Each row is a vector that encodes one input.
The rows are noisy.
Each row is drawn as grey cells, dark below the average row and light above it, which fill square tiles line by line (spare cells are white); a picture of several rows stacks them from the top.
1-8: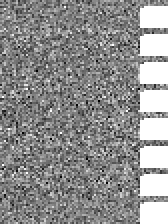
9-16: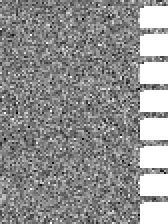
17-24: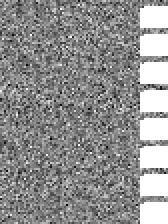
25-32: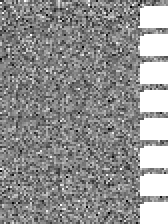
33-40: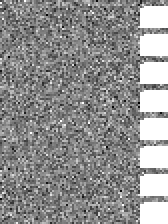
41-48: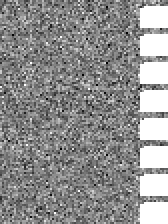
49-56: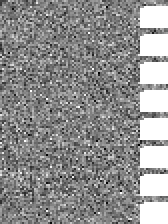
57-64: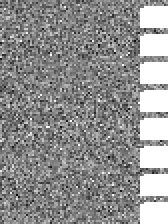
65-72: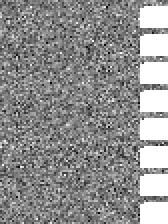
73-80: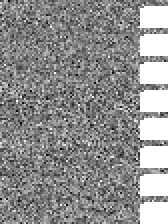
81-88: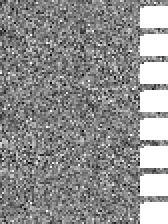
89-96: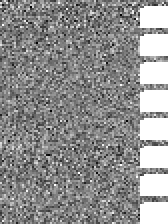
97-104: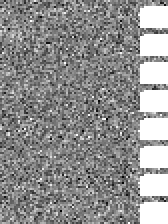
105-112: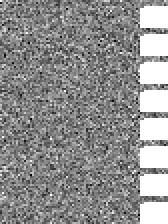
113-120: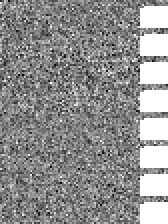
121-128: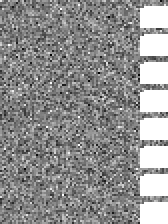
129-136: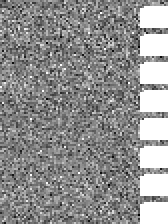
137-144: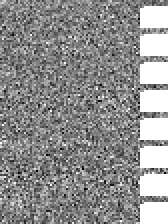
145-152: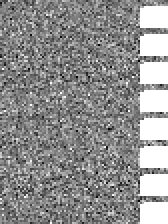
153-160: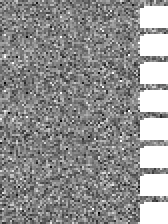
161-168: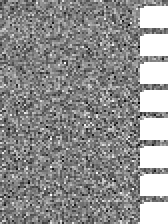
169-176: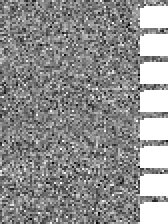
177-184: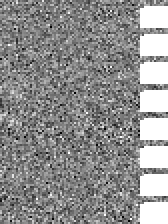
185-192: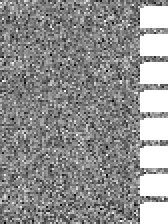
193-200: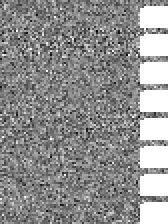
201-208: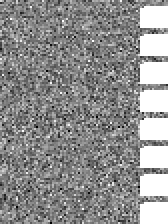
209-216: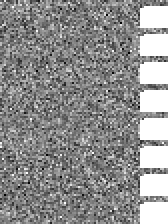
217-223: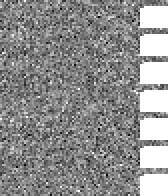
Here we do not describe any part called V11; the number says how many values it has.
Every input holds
either one of 8 labels and a value of V11, or one of 9 labels and a point on a 6-point line.
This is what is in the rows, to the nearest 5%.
About 60% of them hold one of 8 labels and a value of V11. The rest hold one of 9 labels and a point on a 6-point line.
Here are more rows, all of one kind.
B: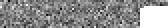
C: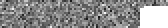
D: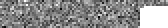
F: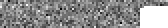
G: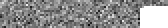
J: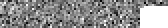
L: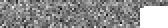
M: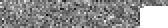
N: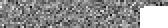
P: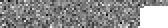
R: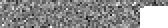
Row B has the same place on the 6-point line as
D, F, G and N.
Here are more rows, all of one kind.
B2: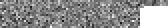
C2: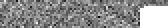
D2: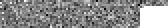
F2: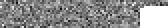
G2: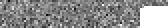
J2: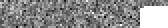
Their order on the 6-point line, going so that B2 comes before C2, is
B2, D2, G2, J2, C2, F2.
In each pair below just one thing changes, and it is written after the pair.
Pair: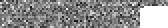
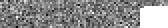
the label
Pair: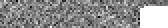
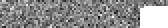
the label
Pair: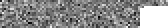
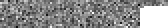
the label
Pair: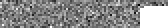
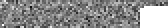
the place on the 6-point line
